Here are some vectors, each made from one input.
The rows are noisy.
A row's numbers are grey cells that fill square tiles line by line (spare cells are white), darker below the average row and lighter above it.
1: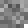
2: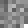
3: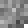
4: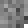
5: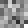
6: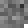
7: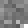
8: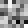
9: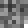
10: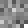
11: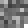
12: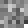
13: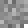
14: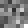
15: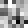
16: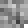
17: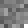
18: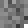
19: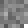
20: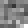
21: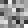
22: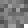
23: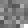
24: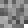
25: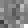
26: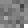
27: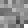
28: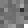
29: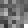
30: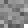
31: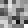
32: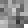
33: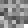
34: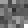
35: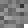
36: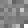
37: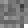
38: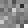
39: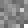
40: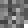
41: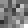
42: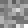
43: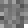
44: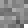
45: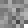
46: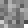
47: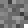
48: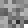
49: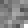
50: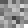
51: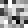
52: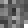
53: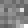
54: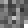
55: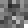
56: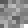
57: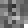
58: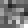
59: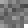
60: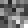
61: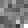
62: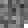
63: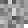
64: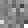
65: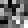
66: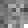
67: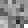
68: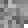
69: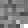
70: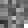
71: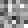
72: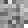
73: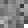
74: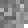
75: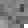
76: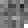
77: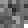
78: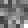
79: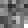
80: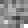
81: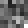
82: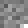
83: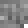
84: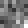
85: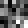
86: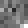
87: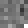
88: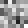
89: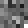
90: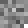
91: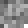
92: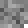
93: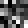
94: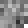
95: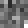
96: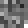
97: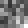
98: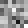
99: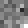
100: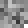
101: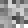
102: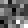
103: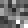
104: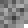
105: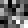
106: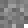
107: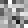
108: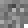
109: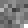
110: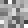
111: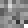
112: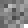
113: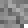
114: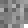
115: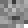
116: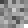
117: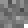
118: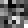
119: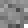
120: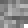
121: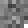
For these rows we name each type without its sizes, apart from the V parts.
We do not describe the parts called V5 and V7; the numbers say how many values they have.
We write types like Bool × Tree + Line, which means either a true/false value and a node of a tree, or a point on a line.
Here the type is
Bool × Bool × Bool × (Tree + V5) × V7.
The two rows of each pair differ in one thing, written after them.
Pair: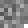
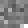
the node of the tree
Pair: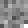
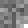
the value of V7
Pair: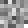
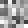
the node of the tree
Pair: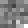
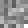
the node of the tree
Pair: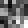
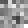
the value of V7
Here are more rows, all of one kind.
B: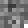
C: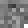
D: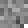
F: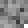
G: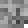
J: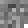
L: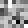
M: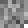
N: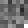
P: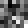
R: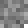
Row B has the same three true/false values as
D, F and N.
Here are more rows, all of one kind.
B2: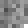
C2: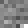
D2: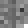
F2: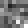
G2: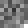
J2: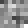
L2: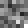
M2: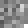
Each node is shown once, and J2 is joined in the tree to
B2, C2, F2 and G2.
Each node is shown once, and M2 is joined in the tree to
G2.
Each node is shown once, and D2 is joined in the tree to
C2.
